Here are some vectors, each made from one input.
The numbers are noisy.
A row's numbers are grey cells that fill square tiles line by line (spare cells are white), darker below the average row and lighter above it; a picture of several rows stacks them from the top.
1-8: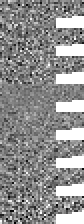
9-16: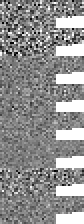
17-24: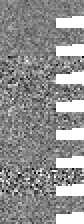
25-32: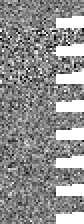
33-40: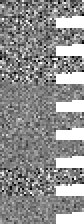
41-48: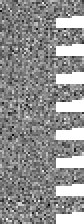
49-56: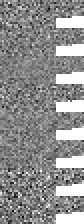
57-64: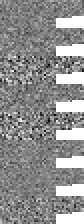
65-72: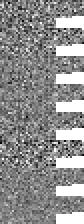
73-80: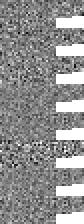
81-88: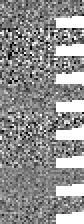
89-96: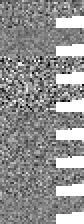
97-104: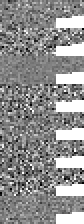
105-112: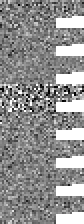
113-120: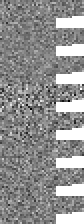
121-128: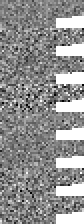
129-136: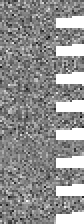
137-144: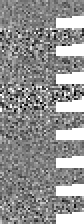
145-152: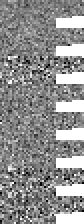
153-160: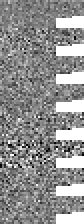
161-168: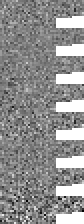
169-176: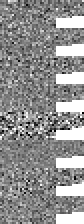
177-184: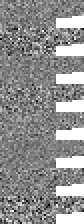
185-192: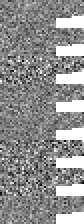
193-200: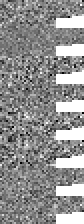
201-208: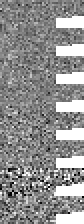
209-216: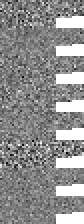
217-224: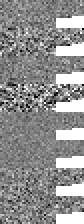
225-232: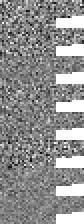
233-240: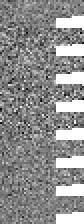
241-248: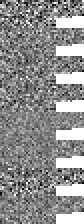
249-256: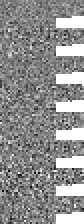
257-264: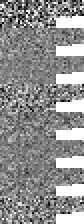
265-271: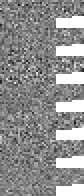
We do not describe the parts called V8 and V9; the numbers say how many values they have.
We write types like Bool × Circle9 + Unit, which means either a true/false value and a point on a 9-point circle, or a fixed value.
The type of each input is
Bool × Bool × Bool × Bool × V9 + Circle11 × (Circle11 + V8).
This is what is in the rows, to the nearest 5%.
About 40% of them hold a point on an 11-point circle, together with either a point on an 11-point circle, or a value of V8. The rest hold four true/false values and a value of V9.
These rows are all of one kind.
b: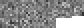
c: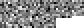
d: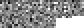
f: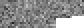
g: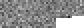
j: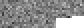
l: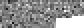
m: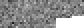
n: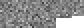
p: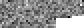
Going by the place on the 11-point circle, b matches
c and f.
